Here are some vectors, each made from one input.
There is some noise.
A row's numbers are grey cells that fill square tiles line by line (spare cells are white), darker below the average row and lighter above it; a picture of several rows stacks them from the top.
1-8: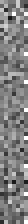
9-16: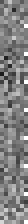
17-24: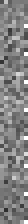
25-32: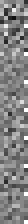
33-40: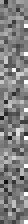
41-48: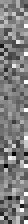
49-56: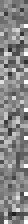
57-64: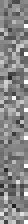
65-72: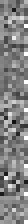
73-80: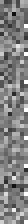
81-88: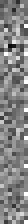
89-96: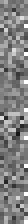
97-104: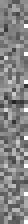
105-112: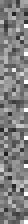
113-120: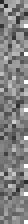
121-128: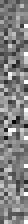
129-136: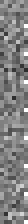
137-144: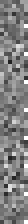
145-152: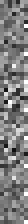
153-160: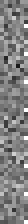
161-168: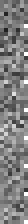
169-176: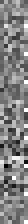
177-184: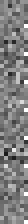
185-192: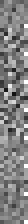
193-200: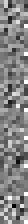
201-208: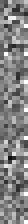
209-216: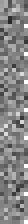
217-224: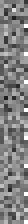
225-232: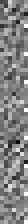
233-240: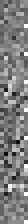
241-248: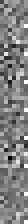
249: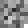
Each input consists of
a point on a 7-point line.
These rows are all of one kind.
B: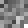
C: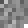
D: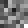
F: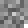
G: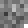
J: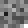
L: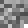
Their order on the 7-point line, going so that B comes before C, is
F, B, D, C, L, G, J.
